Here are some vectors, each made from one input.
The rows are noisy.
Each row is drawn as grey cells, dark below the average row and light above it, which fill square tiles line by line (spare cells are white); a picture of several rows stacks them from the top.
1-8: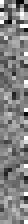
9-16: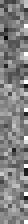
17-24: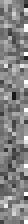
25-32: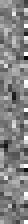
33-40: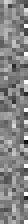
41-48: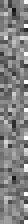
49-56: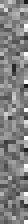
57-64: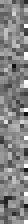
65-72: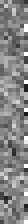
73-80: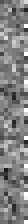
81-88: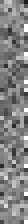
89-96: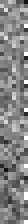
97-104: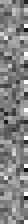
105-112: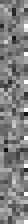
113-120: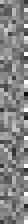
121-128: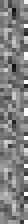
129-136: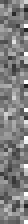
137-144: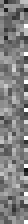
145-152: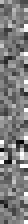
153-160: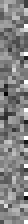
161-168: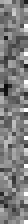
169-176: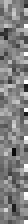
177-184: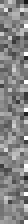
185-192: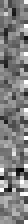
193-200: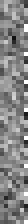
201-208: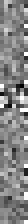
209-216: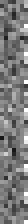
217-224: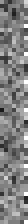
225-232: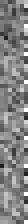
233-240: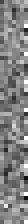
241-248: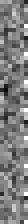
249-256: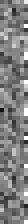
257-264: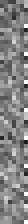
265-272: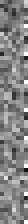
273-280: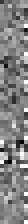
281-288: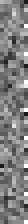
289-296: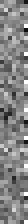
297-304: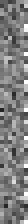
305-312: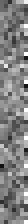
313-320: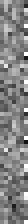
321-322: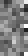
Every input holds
a list of up to two points on a 17-point line.
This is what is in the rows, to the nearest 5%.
All of them are lists of up to two points on a 17-point line: a few are empty, 45% hold one and 50% two.
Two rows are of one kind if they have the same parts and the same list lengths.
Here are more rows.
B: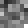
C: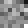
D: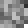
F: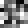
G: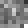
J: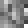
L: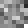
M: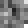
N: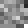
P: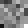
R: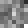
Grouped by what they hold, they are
B, M, P
C, D, G, J, L, N, R
F

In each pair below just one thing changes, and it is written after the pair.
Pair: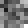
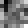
the place on the 17-point line in item 2 of the list
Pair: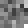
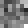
the place on the 17-point line in item 2 of the list
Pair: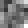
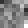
the place on the 17-point line in item 1 of the list
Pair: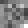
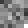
the place on the 17-point line in item 2 of the list
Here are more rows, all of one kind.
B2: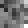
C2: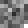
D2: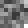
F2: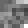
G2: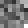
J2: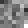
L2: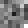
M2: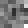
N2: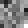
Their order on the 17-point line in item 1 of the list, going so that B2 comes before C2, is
B2, M2, G2, D2, F2, L2, C2, J2, N2.
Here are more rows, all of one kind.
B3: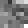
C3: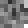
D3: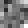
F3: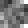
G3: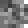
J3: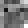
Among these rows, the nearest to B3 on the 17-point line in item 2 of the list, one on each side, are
C3 and G3.
